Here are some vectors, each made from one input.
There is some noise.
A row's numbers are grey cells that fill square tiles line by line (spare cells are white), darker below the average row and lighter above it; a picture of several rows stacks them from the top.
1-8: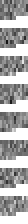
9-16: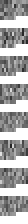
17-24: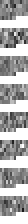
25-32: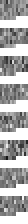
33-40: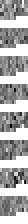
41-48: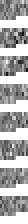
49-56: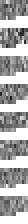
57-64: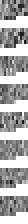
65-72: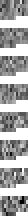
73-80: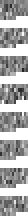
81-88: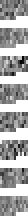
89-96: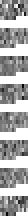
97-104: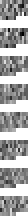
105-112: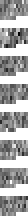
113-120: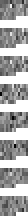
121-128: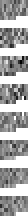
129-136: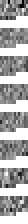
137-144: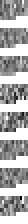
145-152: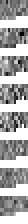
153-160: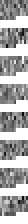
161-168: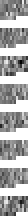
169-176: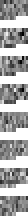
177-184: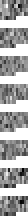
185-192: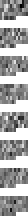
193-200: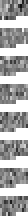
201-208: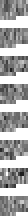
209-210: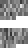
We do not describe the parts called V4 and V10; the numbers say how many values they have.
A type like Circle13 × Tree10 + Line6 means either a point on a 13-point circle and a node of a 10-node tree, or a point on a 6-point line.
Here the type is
(Circle6 + Unit) × V4 × V10 + Circle9.
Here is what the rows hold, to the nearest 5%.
About 20% of them hold a point on a 9-point circle. The rest hold a value of V4 and a value of V10, together with either a point on a 6-point circle, or a fixed value.
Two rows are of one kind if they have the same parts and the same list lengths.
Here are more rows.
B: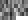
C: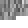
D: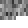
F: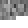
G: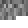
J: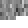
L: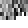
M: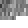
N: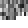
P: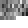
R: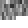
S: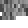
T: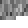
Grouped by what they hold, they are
B, D, F, G, P, R, S, T
C, J, M
L, N

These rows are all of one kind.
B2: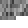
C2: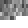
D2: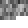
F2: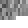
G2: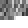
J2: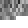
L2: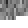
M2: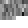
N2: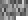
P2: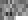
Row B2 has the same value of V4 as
M2 and N2.
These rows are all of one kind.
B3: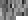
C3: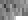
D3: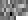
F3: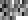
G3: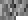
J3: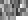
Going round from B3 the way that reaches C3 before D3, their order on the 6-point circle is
B3, C3, G3, J3, D3, F3.
